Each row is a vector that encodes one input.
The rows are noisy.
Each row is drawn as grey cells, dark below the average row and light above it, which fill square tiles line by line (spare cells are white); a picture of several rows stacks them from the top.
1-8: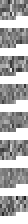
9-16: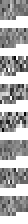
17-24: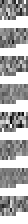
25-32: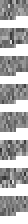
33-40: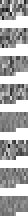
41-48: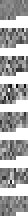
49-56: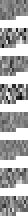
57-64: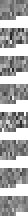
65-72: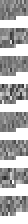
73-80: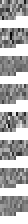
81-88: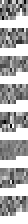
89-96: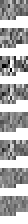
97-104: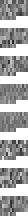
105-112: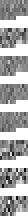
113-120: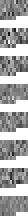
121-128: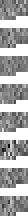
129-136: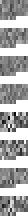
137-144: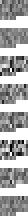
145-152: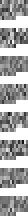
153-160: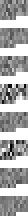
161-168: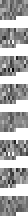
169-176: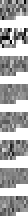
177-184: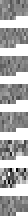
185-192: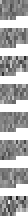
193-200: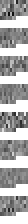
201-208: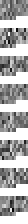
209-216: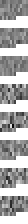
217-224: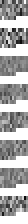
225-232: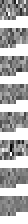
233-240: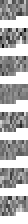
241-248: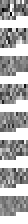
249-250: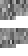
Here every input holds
a point on a 4-point line, a point on a 5-point line and a true/false value.
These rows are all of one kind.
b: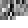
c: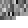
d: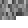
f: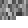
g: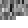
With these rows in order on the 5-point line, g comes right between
b and f.
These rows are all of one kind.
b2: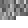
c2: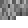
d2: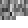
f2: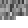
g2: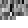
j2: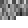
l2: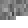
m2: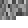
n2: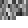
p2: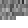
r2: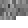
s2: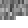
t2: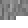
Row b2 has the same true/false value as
f2, g2, p2 and s2.
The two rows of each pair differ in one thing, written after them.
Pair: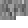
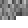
the true/false value
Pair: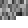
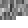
the true/false value
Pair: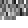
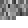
the true/false value
